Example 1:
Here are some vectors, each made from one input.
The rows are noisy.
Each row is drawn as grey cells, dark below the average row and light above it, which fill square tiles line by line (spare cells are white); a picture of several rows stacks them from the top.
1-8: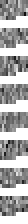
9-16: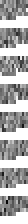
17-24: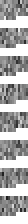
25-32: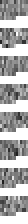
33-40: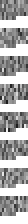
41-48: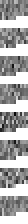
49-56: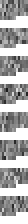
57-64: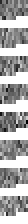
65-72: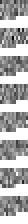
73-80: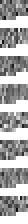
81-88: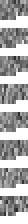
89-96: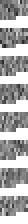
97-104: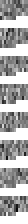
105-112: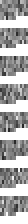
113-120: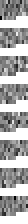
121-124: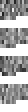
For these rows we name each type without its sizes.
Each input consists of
a point on a circle, together with either a fixed value, or a label and a true/false value.
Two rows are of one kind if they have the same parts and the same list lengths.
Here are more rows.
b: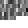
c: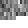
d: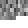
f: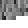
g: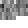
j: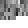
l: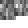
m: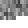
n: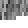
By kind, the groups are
b, g, m, n
c, d, f, j, l

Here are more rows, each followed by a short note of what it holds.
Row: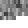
a point on a circle
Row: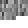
a point on a circle, a label and a true/false value
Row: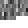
a point on a circle
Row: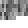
a point on a circle
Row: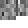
a point on a circle, a label and a true/false value
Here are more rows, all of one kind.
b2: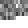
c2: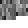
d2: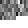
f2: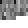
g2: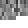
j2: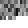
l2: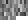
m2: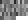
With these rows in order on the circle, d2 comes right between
j2 and l2.
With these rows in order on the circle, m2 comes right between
f2 and g2.
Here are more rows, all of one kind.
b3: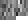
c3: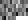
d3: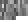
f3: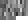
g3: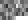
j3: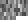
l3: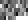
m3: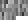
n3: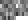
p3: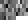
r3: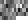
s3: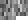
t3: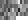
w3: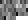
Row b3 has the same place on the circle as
f3, j3 and s3.
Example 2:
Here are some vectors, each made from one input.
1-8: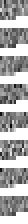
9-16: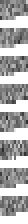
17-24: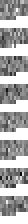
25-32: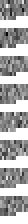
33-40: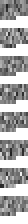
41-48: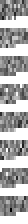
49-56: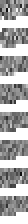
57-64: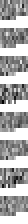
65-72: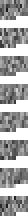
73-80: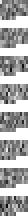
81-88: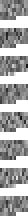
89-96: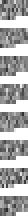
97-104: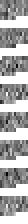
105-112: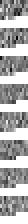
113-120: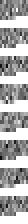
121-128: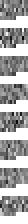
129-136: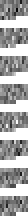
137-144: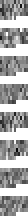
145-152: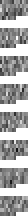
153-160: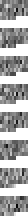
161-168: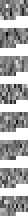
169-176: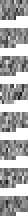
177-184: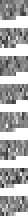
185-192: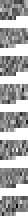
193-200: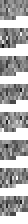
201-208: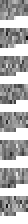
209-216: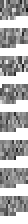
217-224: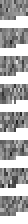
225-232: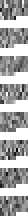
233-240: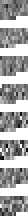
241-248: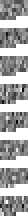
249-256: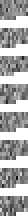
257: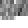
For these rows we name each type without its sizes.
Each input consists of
either a point on a line, or a list of points on a circle.
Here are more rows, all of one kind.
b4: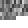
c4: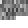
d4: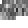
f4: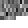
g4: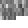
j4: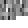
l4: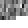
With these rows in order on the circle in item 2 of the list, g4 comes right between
b4 and f4.
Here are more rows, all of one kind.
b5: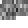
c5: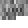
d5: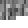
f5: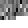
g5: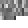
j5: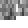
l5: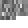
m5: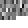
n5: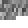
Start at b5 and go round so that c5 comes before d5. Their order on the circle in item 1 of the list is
b5, f5, g5, c5, d5, j5, m5, l5, n5.
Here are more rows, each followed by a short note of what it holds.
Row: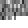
the empty list
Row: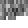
a list of two items
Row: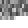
a list of one item
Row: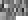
a list of two items
